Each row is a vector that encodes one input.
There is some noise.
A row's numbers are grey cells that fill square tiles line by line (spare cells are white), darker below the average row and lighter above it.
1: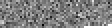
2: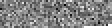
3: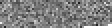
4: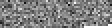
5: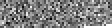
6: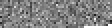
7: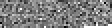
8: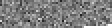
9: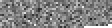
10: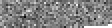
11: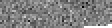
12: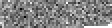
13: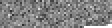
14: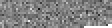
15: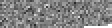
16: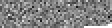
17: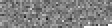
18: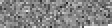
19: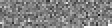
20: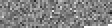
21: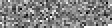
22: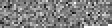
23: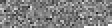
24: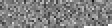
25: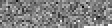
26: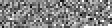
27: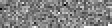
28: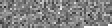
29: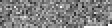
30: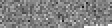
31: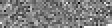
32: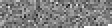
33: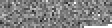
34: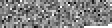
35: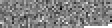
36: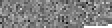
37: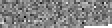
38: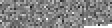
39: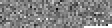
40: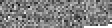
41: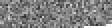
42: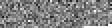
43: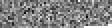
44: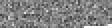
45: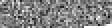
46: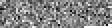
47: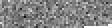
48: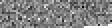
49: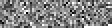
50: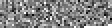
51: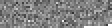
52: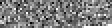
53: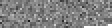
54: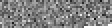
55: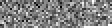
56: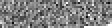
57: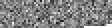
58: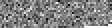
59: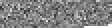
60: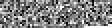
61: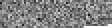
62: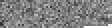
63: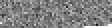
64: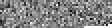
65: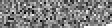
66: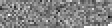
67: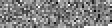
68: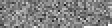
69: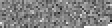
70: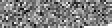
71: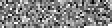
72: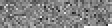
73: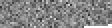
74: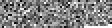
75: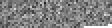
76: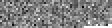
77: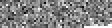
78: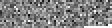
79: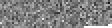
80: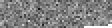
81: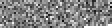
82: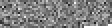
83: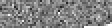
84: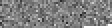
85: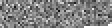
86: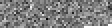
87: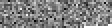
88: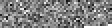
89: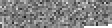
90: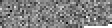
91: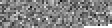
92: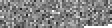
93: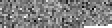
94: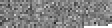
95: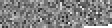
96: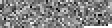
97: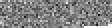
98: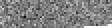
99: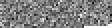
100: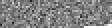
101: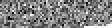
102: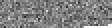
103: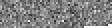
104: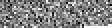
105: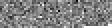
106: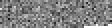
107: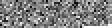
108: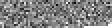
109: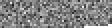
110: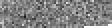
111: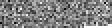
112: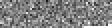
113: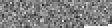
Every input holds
a point on a 9-point circle, together with either a point on a 9-point circle, or a point on a 5-point line.
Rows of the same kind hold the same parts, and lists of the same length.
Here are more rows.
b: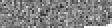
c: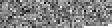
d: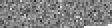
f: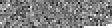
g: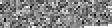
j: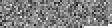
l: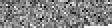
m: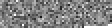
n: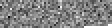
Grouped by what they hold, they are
b, c, d, g, j, l, n
f, m

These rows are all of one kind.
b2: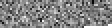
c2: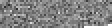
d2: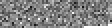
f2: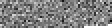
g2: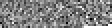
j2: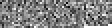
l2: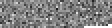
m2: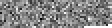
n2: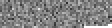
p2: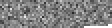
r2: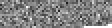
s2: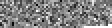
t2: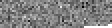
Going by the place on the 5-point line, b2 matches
j2, m2 and n2.
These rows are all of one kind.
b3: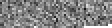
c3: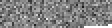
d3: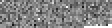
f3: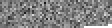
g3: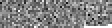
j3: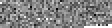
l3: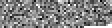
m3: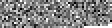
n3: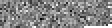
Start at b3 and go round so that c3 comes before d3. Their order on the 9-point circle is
b3, g3, n3, l3, c3, m3, f3, d3, j3.
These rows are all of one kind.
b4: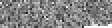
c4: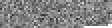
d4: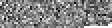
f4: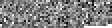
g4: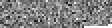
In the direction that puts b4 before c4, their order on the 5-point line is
f4, b4, g4, c4, d4.
